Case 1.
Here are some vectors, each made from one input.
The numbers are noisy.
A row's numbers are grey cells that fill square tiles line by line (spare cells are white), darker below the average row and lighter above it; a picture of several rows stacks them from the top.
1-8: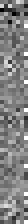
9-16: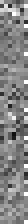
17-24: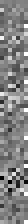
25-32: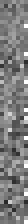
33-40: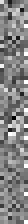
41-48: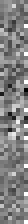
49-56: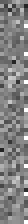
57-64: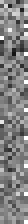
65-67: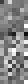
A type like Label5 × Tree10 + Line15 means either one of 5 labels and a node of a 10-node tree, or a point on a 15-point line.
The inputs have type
Line9.
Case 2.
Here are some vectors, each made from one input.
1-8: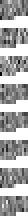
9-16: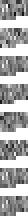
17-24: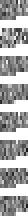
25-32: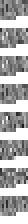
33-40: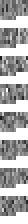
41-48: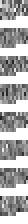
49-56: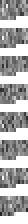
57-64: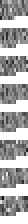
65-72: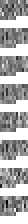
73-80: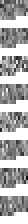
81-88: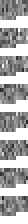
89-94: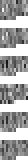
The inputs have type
Label7.
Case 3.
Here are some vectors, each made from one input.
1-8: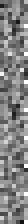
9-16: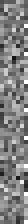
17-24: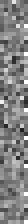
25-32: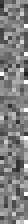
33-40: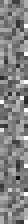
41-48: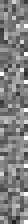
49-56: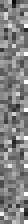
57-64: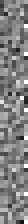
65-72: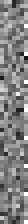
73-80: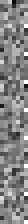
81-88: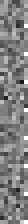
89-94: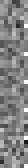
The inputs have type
Tree11.
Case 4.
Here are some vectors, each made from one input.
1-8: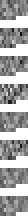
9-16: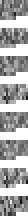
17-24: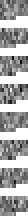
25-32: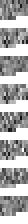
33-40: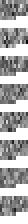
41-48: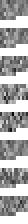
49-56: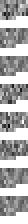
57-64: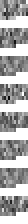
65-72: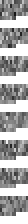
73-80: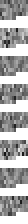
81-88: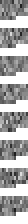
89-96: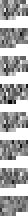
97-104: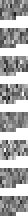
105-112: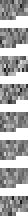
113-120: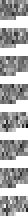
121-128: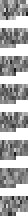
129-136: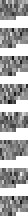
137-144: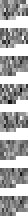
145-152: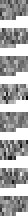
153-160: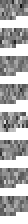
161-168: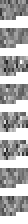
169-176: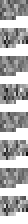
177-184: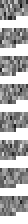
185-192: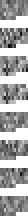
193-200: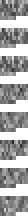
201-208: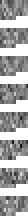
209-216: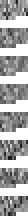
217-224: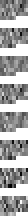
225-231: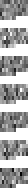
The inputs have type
Line11.
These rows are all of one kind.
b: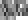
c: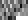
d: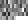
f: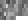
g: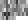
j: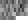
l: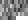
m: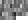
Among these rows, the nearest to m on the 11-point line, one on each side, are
b and f.
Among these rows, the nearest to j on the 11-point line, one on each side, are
f and l.
